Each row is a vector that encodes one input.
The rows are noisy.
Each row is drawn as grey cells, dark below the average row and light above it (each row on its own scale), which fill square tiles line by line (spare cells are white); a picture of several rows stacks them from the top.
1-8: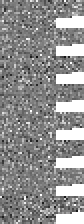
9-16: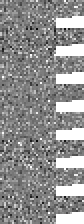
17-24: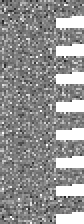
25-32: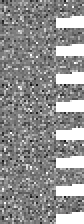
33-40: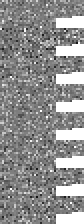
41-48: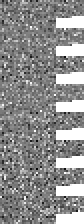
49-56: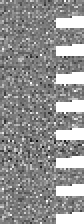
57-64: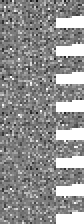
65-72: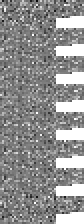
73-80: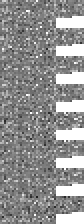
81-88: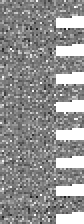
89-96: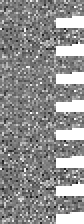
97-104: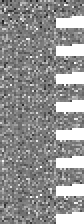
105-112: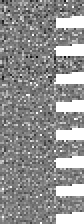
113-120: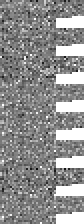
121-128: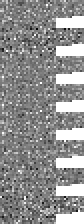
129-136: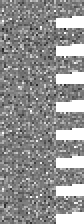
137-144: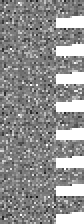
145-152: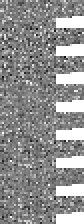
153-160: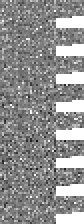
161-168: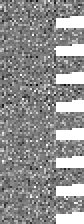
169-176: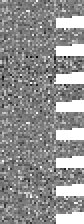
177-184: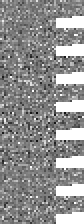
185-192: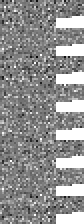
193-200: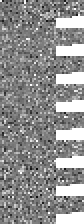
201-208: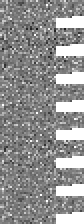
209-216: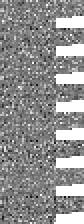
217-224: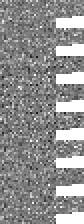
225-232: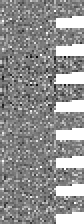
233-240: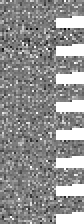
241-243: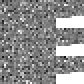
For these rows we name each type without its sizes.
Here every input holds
either a fixed value, or two labels, or a node of a tree and a true/false value.
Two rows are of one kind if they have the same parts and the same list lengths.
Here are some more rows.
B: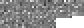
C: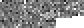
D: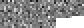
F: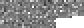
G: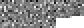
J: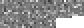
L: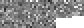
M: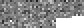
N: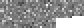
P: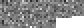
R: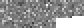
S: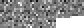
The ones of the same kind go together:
B, F, J, L, N, R
C
D, G, M, P, S

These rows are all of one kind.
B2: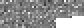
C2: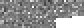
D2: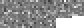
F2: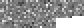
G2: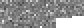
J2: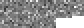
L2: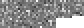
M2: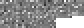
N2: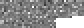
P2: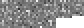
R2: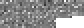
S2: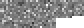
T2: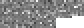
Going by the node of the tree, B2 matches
M2 and R2.
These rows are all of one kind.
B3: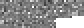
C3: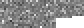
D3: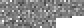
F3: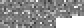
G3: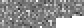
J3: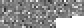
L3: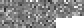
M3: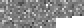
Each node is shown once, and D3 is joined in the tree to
B3.
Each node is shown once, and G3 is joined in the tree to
F3 and J3.
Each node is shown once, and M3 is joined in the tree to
L3.
